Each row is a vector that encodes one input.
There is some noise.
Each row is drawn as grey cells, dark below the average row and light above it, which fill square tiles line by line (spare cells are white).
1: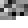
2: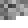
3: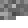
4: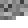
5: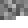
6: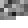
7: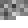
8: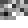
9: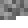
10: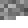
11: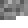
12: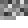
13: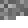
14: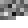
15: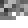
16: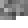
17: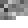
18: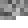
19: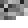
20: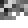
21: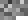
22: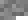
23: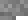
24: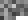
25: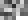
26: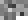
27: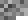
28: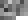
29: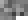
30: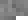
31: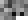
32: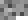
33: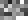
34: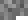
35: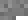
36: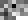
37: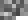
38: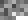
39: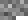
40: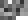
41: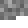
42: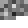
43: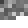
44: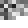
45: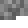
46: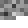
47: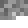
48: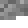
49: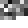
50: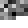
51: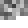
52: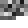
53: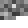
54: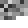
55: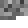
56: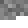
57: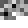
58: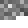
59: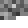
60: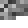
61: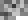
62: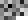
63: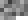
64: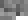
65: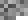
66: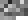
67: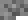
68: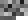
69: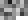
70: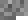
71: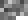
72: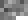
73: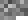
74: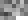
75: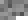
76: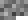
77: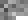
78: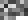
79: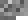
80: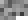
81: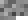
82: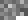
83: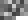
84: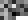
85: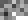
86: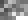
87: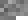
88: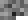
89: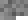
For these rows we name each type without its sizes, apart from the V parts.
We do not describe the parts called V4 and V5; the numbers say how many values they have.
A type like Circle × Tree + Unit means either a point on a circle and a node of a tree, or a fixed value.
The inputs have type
Bool × (Circle + Unit) × V4 × V5.
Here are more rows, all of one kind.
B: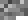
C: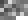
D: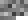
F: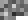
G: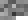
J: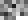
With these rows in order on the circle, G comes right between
C and D.
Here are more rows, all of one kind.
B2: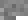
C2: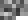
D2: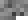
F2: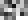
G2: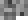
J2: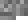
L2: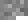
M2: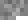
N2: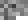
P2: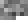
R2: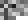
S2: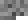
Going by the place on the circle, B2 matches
C2 and N2.
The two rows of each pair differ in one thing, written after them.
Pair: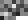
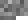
the true/false value
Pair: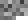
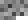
the value of V5
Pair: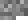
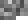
the value of V4
